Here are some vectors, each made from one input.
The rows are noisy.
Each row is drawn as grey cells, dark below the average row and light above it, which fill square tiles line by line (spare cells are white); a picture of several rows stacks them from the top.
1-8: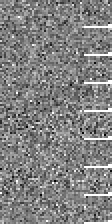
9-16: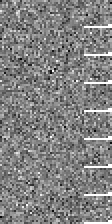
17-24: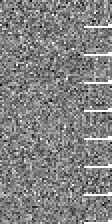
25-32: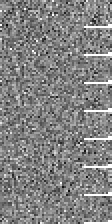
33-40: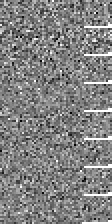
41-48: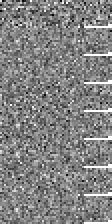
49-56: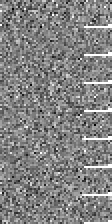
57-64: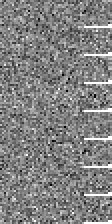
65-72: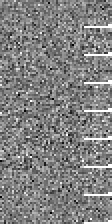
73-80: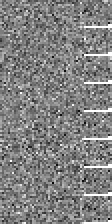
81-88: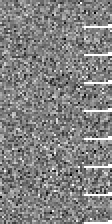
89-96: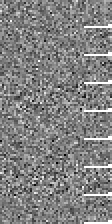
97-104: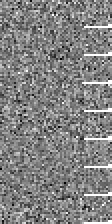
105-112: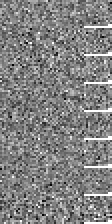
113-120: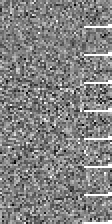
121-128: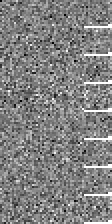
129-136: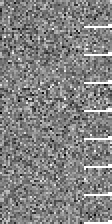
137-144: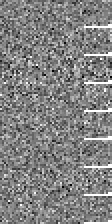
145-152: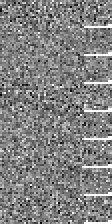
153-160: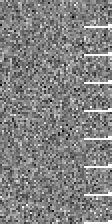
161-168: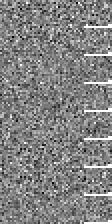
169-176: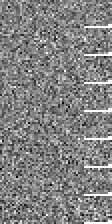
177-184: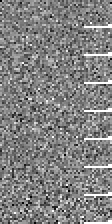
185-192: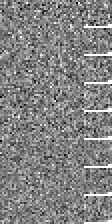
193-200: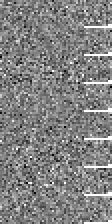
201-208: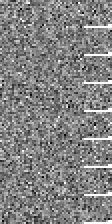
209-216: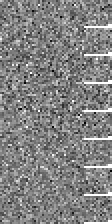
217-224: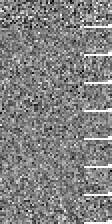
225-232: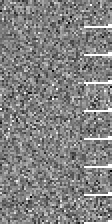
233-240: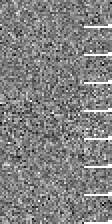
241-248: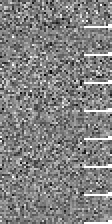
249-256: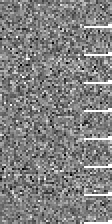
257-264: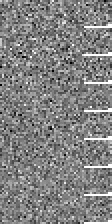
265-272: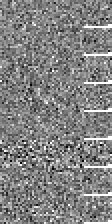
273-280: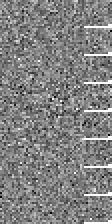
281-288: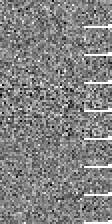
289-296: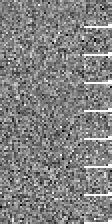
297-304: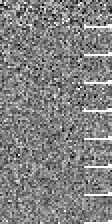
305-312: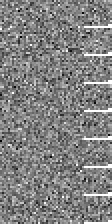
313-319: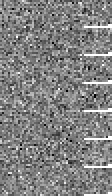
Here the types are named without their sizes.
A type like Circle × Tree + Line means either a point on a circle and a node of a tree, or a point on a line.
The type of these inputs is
(Bool × Bool × Bool × Bool + Line) × Circle.
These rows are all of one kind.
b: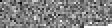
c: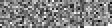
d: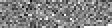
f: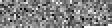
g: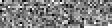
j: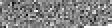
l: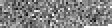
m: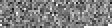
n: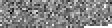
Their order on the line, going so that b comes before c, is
j, n, f, g, b, c, m, l, d.
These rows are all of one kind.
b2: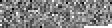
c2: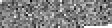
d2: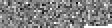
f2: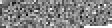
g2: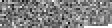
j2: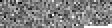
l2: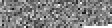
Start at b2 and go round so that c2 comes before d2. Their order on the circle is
b2, j2, f2, c2, g2, l2, d2.
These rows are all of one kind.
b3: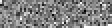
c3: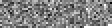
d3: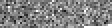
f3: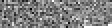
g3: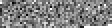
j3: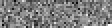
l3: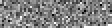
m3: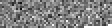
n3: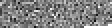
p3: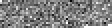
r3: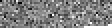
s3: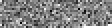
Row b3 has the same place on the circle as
j3, l3 and s3.
